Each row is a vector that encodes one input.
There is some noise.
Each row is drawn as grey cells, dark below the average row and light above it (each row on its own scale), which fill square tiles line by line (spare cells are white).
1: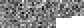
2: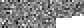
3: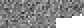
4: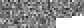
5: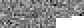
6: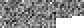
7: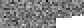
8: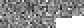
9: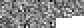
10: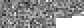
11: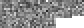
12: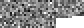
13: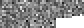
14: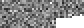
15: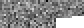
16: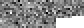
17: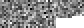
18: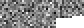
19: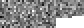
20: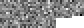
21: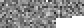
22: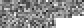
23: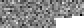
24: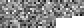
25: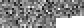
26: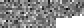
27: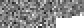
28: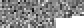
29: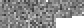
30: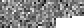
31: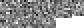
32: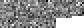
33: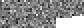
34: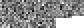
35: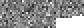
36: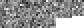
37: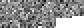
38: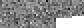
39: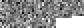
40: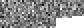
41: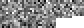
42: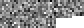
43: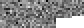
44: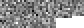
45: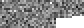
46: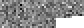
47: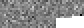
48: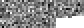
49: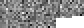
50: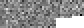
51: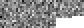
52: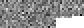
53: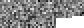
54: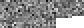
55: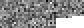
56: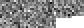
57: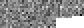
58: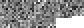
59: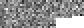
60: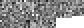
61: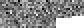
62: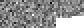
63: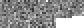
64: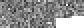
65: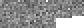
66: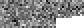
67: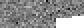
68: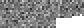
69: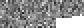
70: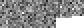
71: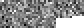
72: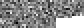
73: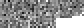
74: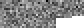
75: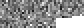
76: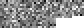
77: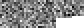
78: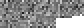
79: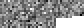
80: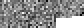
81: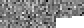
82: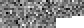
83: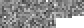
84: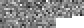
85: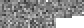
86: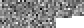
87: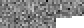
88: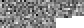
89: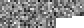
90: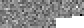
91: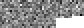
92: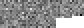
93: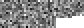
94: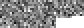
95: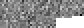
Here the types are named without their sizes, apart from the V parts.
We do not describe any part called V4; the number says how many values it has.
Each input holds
a list of items, each a true/false value and a value of V4.
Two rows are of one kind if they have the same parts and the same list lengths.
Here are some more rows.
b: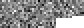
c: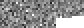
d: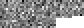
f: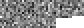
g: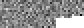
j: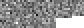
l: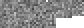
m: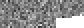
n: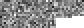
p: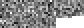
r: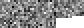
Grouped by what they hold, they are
b, d, l, n, p
c, m
f, g, j, r

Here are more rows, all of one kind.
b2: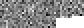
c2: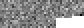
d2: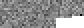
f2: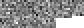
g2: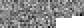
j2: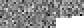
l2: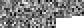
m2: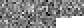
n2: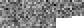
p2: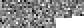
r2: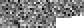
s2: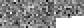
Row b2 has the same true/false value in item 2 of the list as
m2 and p2.
